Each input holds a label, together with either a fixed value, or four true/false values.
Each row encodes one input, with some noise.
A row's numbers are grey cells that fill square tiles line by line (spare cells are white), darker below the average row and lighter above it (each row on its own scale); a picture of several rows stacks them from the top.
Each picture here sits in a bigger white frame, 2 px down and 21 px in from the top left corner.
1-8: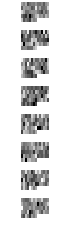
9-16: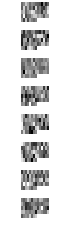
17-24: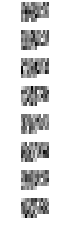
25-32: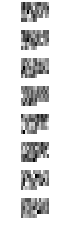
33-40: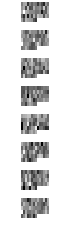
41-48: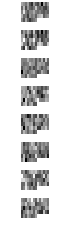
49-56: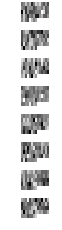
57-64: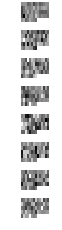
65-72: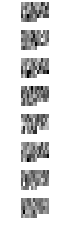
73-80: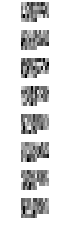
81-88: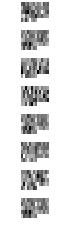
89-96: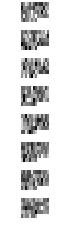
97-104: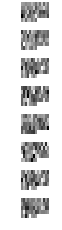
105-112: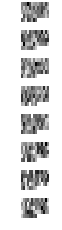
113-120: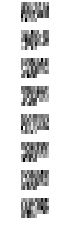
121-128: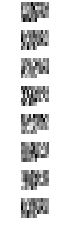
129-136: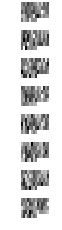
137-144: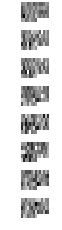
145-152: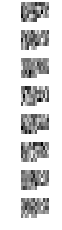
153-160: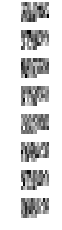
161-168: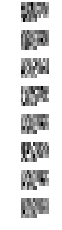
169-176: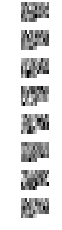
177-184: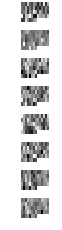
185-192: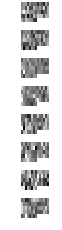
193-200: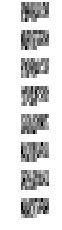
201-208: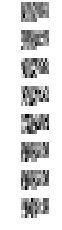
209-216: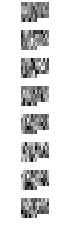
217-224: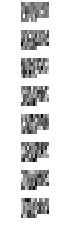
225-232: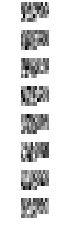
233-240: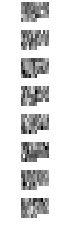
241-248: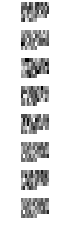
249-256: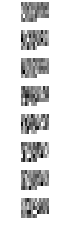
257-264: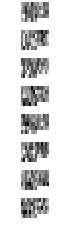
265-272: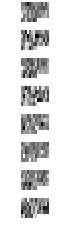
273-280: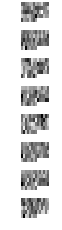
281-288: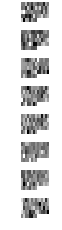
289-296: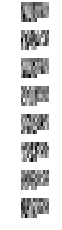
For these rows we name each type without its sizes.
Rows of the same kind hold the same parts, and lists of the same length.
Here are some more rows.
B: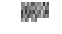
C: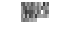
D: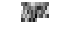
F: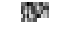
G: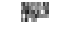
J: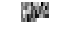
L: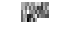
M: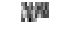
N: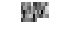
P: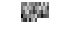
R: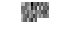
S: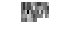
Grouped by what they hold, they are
B, C, G
D, F, J, L, M, N, P, R, S

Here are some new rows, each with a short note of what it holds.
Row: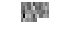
a label and four true/false values
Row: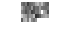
a label
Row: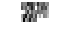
a label and four true/false values
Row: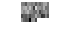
a label and four true/false values
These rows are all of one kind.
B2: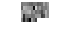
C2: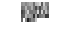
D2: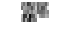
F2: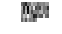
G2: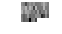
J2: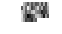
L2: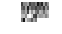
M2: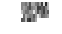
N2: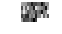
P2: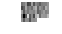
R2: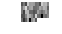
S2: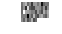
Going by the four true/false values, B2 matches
D2, J2 and M2.
